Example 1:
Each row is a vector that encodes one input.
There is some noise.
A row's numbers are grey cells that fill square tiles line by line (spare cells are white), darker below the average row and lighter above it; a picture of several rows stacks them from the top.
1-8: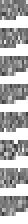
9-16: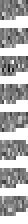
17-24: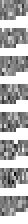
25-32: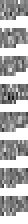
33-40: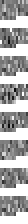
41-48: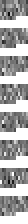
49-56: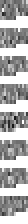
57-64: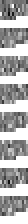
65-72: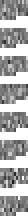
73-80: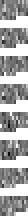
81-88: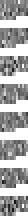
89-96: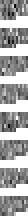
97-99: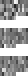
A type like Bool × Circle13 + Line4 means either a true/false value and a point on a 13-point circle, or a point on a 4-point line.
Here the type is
Circle11 + Line3 × Line4.
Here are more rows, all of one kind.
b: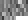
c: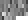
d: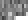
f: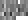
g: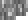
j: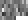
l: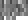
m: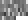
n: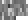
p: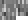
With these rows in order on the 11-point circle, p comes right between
f and j.
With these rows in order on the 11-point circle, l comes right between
b and f.
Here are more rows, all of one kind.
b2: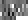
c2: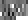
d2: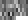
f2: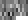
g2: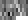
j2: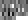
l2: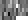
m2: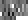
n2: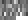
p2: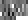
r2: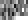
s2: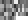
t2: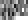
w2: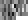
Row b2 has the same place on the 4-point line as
c2, m2, p2 and w2.
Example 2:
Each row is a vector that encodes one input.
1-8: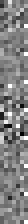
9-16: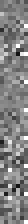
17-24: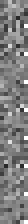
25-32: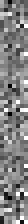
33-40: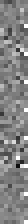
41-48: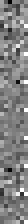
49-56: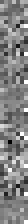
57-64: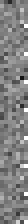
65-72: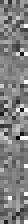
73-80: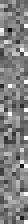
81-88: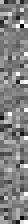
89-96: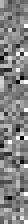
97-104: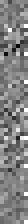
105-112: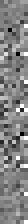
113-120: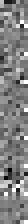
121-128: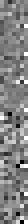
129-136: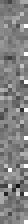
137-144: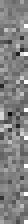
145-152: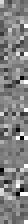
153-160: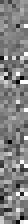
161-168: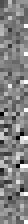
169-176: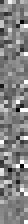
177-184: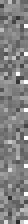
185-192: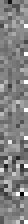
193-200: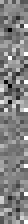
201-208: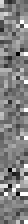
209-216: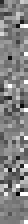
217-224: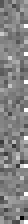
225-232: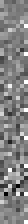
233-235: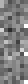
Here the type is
Bool × Label10.
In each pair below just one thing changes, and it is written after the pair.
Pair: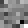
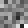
the label
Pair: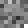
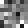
the label
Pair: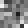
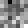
the label
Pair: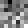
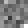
the label
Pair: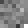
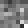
the true/false value
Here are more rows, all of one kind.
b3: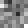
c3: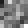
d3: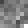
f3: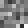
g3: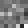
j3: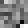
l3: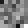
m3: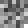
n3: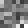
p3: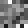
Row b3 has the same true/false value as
f3, j3 and n3.
